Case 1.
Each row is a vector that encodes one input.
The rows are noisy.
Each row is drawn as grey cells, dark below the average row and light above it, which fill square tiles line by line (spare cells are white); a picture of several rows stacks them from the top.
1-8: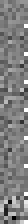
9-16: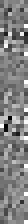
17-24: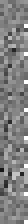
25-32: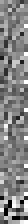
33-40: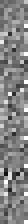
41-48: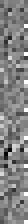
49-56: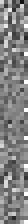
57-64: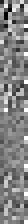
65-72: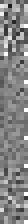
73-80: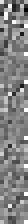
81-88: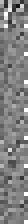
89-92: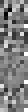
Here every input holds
either a point on a 4-point line and a point on a 5-point line, or a point on a 7-point line.
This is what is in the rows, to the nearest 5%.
About 30% of them hold a point on a 4-point line and a point on a 5-point line. The rest hold a point on a 7-point line.
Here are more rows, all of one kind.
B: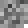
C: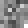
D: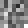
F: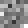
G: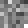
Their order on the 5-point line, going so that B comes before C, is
D, G, B, C, F.
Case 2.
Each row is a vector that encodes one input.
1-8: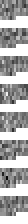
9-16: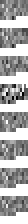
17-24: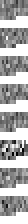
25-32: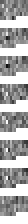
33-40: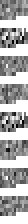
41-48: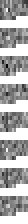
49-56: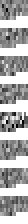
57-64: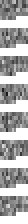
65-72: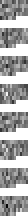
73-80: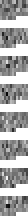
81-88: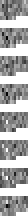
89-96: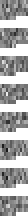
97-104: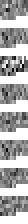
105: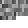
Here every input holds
a list of up to two points on a 6-point line.
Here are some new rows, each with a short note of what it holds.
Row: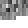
a list of two items
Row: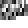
the empty list
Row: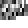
the empty list
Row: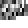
the empty list
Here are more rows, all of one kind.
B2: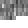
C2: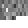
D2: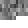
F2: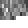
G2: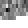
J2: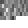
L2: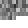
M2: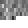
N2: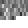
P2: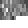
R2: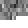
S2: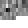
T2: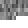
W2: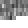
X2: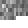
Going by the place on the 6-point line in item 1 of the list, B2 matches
D2, R2, T2 and W2.
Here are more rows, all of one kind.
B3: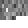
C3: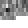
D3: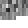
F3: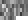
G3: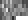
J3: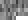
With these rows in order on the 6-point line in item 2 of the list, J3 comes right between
B3 and G3.
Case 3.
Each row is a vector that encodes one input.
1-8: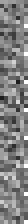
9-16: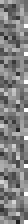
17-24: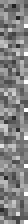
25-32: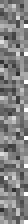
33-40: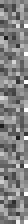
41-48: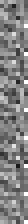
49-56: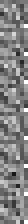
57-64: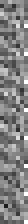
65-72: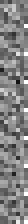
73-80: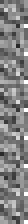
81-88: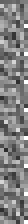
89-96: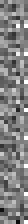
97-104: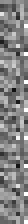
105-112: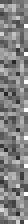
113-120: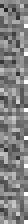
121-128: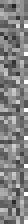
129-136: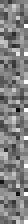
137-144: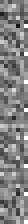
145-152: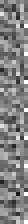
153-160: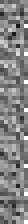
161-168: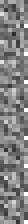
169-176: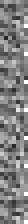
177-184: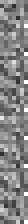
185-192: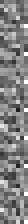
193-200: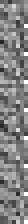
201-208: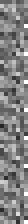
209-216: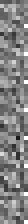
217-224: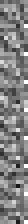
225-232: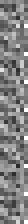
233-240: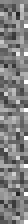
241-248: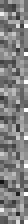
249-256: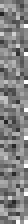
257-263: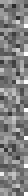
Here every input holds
a point on each of two 5-point lines and five true/false values.
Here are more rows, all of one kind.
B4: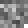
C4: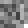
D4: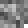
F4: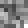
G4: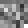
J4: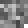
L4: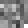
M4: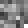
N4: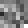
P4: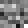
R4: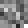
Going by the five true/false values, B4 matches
D4, L4, N4 and R4.
